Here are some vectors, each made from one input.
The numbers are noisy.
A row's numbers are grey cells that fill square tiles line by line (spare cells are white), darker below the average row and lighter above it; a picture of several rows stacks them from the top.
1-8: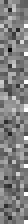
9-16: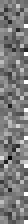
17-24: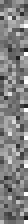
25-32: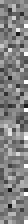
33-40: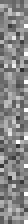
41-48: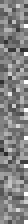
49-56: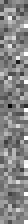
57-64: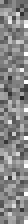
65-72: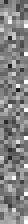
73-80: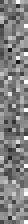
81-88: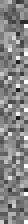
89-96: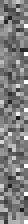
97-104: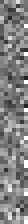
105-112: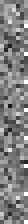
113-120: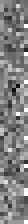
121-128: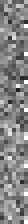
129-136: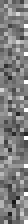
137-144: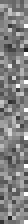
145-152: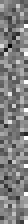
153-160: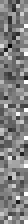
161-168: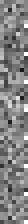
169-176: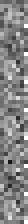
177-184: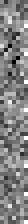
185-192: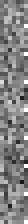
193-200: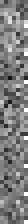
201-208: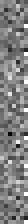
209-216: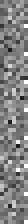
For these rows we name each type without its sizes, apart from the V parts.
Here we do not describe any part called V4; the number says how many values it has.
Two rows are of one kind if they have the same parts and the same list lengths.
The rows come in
4 kinds.
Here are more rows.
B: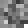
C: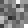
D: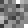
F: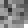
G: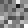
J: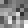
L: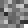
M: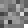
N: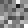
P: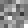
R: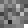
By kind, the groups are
B, L
C, D, G, N
F, J, P
M, R

